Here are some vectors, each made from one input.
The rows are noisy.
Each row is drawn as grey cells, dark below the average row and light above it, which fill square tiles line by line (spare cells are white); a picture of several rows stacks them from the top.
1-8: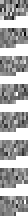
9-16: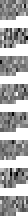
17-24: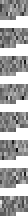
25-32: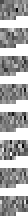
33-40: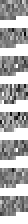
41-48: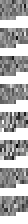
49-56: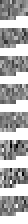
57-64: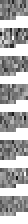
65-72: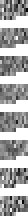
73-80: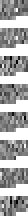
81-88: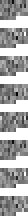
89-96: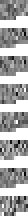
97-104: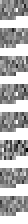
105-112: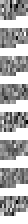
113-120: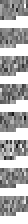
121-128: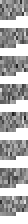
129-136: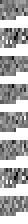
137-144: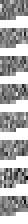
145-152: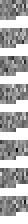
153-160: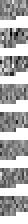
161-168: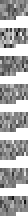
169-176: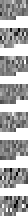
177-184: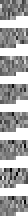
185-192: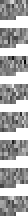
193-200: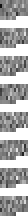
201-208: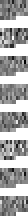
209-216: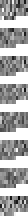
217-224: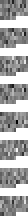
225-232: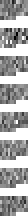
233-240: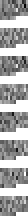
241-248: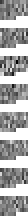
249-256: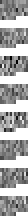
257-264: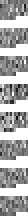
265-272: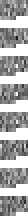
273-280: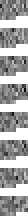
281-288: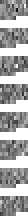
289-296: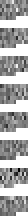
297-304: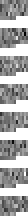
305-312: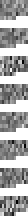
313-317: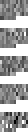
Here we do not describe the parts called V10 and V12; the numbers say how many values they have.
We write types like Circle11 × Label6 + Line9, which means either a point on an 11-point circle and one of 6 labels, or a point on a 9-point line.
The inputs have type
Bool × Bool × Bool × (Line6 + V12) + V10.
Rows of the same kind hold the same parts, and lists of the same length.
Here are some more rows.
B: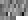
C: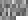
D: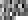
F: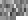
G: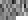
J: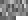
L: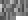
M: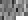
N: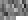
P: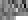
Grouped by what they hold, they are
B, L, N, P
C, F, G, J, M
D

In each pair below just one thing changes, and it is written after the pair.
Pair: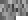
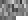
the value of V12
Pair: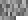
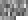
the value of V12
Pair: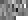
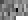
one of the three true/false values
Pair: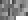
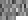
one of the three true/false values
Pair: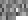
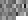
the value of V12
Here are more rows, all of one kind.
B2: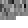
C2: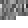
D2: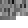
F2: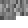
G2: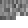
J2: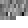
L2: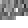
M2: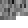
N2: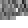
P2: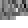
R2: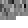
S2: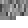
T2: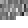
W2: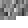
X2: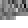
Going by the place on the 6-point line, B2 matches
D2, G2, R2 and S2.
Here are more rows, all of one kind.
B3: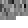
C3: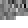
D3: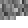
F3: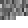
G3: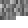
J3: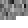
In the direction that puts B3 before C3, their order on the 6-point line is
B3, J3, C3, G3, F3, D3.
